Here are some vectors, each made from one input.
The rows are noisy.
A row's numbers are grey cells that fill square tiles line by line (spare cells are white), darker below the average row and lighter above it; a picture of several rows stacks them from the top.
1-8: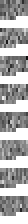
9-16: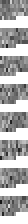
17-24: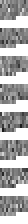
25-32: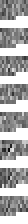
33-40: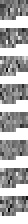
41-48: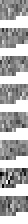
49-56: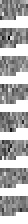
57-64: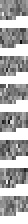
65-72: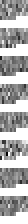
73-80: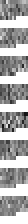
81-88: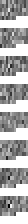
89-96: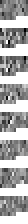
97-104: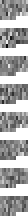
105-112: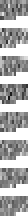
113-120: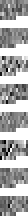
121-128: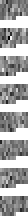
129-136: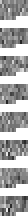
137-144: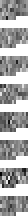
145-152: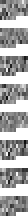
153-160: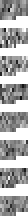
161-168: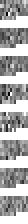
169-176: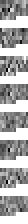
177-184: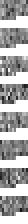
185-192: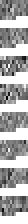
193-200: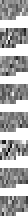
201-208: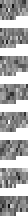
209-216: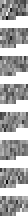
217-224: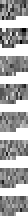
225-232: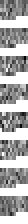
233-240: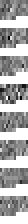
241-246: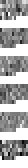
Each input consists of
a point on a 7-point line and four true/false values, together with either one of 5 labels, or a point on an 11-point line.
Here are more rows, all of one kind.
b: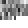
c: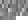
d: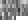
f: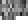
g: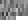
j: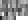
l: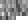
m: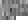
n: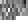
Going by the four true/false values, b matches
j and m.
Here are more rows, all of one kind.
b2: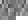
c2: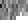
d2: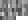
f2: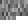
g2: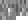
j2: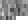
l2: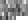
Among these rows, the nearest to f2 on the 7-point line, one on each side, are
b2 and g2.
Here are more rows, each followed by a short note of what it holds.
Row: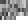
a point on a 7-point line, a point on an 11-point line and four true/false values
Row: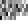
one of 5 labels, a point on a 7-point line and four true/false values
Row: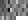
a point on a 7-point line, a point on an 11-point line and four true/false values
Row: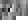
a point on a 7-point line, a point on an 11-point line and four true/false values
